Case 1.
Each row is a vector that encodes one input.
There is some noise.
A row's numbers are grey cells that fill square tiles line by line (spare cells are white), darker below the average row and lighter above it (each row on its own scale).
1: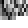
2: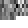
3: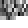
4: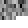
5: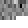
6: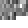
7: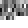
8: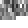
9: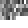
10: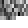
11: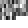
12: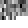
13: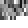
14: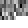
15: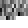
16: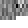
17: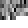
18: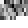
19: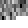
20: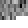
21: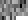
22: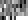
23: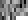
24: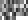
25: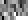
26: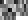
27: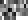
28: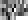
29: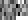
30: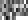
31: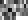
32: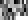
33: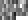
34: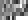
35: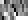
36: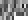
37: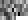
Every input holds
a point on a 4-point line.
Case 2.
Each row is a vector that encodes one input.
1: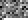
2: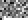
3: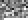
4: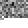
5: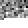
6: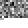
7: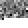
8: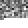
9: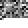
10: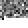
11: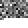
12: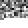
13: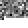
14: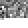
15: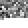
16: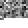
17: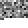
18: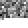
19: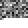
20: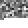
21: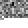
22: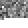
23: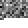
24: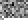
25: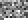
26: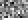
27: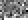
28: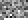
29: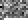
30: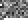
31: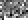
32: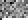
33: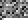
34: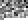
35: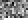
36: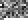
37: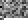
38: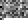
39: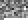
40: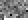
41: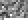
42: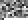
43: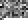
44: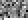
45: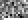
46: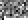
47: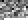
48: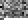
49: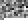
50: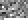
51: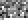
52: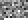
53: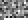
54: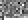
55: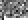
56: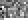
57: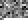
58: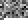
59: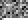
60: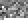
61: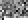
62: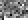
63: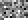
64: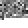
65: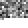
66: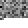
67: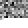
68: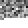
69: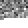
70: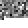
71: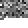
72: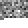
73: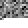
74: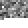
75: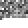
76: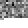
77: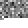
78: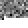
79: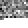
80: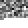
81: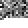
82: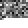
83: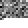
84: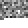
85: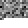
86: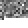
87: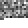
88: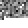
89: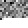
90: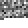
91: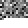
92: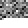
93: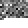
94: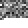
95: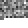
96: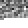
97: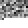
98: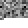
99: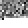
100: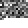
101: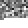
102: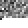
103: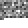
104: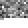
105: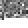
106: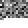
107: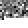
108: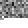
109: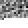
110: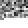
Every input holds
one of 7 labels.
